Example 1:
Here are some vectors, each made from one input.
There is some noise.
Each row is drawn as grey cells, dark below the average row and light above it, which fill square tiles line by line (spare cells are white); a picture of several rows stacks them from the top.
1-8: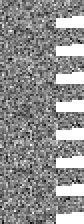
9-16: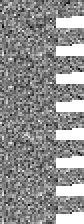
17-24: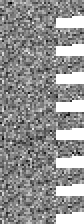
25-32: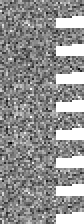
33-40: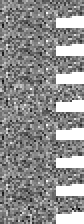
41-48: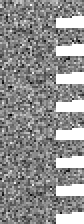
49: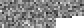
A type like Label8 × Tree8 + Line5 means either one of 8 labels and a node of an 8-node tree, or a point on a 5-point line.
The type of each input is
Bool × Line5.
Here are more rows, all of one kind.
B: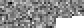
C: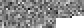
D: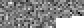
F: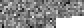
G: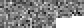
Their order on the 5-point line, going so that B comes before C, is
F, B, C, D, G.
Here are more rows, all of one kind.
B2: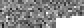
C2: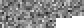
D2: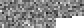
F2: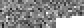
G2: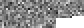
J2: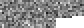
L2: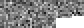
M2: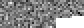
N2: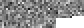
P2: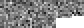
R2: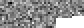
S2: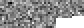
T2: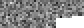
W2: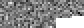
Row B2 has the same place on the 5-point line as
F2, R2 and S2.
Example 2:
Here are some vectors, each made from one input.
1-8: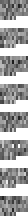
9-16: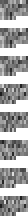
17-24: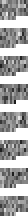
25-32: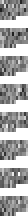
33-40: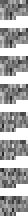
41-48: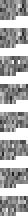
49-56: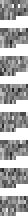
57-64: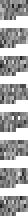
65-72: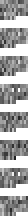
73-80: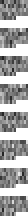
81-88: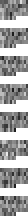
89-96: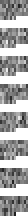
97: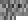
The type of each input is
Label7 + Line6.
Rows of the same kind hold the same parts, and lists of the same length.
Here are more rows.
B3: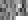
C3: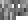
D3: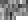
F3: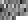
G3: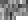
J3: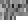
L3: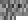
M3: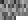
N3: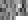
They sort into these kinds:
B3, C3, F3, N3
D3, G3, J3, L3, M3

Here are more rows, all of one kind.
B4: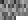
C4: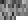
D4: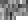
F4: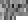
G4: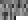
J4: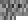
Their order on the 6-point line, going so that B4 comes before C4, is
D4, F4, J4, G4, B4, C4.
